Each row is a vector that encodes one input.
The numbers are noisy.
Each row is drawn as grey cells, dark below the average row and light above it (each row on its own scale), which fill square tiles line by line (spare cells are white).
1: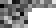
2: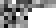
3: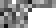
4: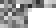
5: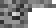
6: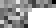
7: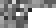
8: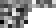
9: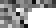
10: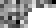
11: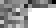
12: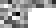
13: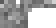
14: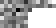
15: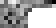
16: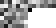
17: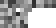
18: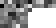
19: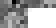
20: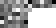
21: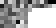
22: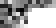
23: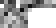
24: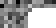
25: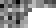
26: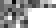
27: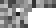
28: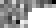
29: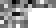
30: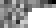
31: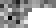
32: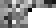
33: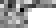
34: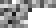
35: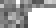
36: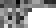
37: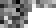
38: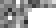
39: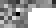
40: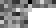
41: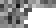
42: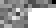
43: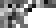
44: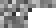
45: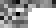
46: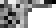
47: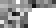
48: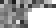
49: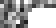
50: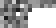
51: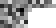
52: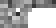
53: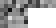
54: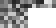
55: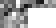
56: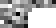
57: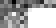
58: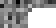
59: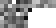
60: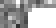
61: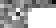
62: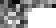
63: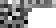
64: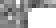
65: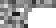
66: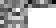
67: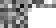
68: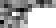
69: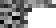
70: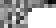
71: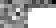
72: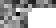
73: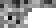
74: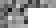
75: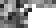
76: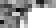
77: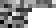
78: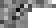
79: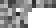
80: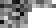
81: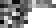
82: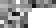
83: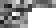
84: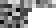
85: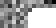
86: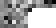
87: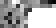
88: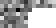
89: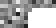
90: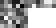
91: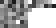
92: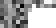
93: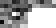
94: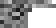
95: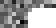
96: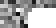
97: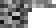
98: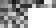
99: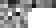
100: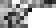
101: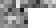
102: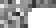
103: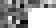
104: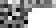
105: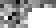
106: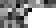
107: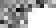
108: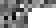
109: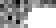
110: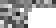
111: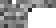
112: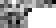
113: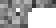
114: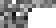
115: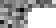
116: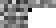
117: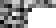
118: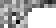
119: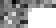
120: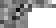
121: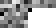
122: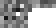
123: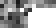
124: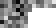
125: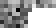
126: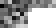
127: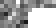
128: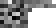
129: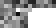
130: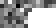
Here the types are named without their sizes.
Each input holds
a node of each of two trees, together with either a node of a tree, or four true/false values.
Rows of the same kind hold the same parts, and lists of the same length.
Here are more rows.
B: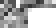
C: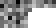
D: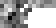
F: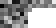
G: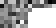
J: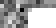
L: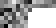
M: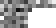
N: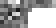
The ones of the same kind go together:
B, C, D, F, G, J, N
L, M

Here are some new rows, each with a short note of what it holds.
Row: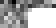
a node of each of two trees and four true/false values
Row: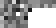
a node of each of three trees
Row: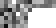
a node of each of three trees
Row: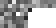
a node of each of three trees
